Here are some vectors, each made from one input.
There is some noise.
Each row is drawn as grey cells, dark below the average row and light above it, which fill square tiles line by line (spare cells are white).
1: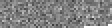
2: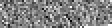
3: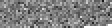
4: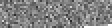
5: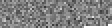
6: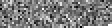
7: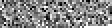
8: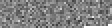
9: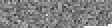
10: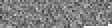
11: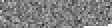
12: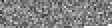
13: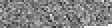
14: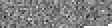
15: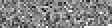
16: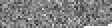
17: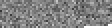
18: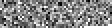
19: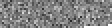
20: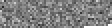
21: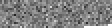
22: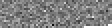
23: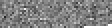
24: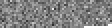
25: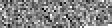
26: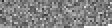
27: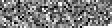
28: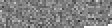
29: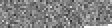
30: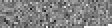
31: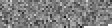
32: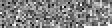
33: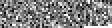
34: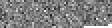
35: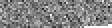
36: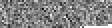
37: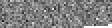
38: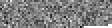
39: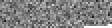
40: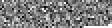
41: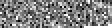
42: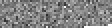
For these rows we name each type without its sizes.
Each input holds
a list of points on a line.
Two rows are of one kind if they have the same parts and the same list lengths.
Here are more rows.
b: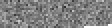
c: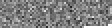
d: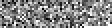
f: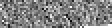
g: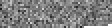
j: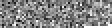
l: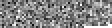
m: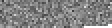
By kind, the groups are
b, c, f
d, j, l
g, m

